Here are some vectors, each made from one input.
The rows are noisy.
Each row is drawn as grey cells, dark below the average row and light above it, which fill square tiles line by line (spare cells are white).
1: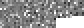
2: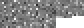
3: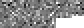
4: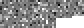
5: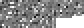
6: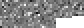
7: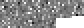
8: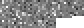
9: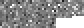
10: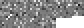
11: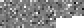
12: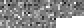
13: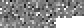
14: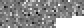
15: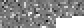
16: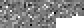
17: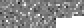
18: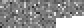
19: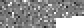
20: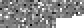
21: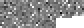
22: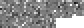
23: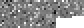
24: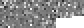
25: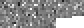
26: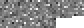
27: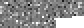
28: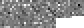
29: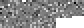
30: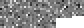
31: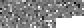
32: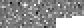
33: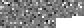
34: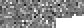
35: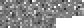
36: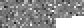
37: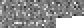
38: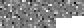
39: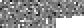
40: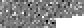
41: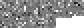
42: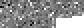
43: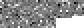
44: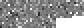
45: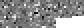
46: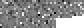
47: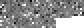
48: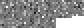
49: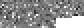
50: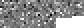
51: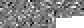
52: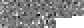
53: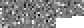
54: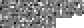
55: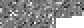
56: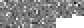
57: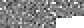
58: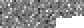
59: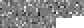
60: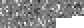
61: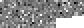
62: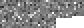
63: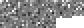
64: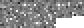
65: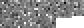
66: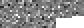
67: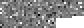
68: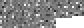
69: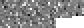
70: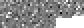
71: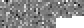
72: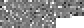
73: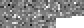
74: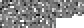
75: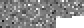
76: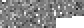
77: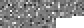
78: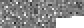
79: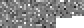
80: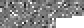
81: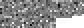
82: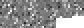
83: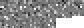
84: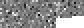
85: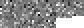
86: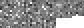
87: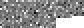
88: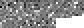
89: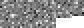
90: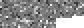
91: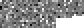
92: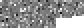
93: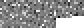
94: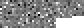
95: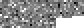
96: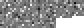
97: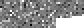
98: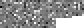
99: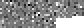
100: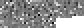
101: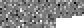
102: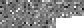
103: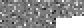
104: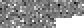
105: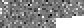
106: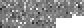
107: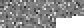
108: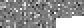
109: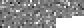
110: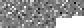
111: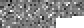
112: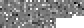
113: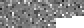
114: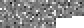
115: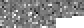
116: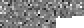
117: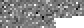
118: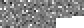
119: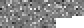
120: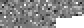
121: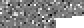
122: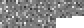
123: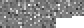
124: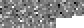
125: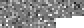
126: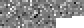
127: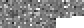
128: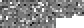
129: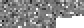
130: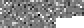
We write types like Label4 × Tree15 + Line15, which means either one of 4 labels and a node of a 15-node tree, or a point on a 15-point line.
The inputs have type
Label9 × Tree15.
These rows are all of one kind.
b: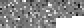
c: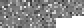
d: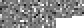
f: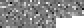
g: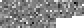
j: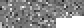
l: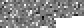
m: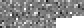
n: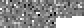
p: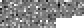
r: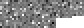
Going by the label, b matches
m, n, p and r.
